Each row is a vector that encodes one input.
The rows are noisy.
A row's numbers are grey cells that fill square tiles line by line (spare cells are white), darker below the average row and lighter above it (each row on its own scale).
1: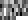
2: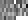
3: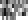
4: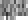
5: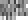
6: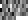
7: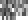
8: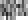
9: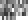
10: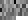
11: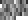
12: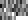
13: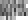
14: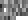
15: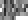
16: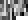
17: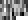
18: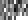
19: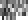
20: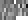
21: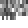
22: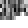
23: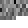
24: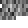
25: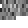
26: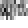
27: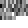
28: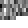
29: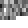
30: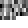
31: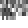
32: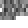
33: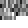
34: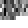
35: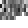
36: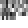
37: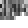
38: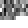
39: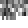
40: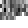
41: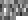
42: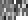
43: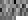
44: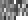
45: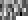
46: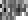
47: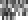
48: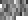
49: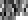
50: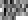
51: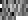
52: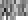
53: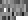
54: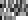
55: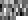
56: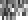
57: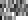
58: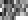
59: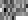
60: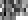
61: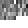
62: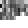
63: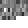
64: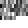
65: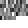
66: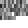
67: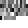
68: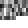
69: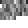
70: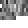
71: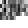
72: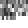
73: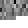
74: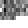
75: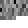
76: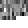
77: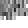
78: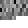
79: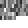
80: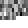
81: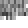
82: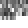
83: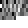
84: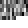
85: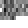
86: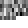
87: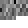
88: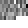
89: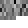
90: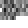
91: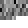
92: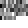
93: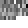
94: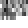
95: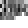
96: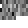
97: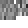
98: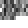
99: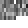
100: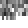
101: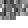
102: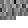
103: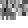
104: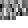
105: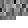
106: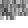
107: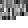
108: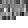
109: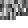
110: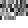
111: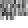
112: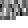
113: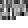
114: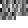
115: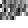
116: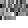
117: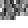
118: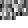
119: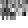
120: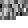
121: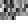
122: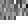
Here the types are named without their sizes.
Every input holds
either a point on a circle and a true/false value, or a fixed value.
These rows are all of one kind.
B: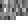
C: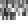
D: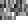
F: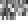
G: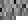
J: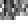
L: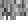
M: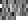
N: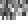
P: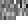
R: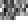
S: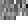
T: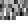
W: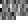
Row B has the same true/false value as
D, G, L and T.
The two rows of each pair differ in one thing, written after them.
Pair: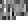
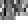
the place on the circle
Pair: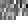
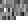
the place on the circle
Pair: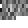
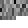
the true/false value
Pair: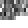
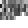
the true/false value
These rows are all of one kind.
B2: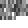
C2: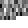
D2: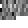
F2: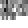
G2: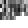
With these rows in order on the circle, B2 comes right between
C2 and G2.
